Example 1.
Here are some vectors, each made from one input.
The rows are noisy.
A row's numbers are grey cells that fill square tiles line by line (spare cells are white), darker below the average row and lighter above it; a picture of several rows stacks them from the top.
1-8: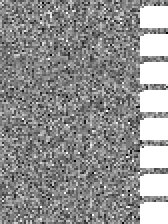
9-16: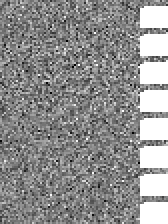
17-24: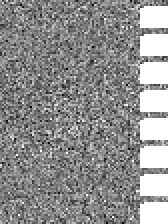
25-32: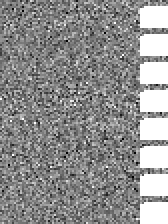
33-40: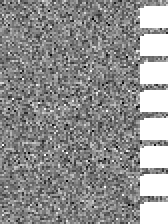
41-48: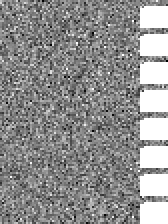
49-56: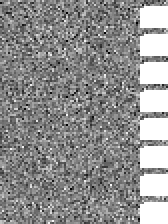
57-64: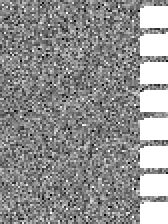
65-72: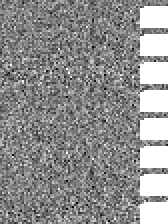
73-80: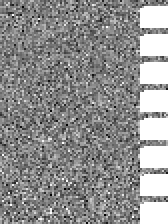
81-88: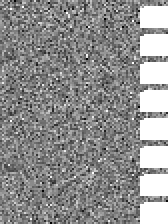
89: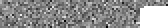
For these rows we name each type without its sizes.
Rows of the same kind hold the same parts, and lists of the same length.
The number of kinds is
2.
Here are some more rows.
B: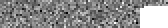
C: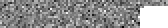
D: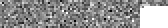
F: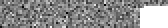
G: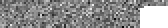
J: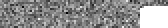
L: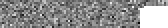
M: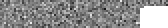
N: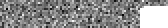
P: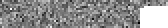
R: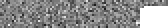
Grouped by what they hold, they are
B, C, D, F, G, L, N, P
J, M, R

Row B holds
a point on a circle and a point on a line.
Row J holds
a point on a line.
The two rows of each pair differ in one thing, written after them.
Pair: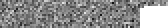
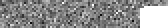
the place on the circle
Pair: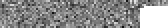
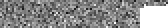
the place on the line
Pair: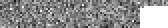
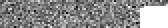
the place on the line
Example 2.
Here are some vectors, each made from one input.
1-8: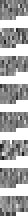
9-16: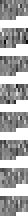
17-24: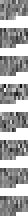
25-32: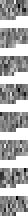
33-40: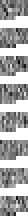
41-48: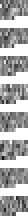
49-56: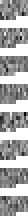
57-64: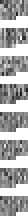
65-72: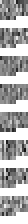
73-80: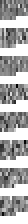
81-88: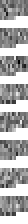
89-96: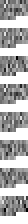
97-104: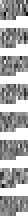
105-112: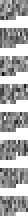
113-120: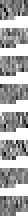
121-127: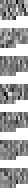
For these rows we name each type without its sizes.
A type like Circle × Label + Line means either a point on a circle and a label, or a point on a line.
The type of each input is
Bool × Bool × Bool + Tree.
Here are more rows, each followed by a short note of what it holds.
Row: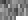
three true/false values
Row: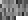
a node of a tree
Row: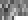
a node of a tree
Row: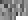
three true/false values
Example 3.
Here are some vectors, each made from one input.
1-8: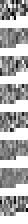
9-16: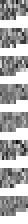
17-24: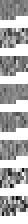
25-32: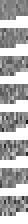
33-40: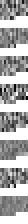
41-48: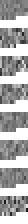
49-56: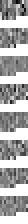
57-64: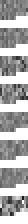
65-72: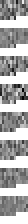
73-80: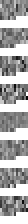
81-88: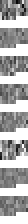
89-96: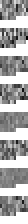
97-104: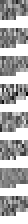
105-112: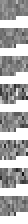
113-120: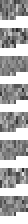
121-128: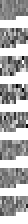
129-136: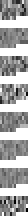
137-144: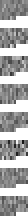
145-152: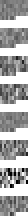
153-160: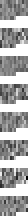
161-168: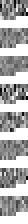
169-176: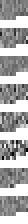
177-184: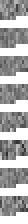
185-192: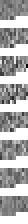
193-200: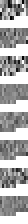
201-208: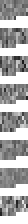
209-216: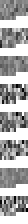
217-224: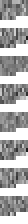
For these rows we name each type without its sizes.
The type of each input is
Bool × Circle.
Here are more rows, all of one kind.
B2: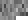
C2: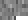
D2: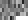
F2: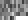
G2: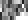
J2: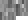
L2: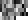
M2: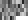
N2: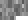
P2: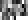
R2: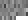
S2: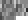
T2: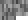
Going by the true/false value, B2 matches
F2, J2, N2 and S2.
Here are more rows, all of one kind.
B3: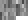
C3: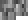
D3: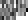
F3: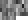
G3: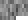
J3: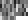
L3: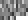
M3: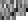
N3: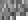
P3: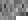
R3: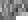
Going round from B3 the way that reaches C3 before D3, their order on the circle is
B3, G3, N3, M3, R3, J3, C3, D3, F3, P3, L3.
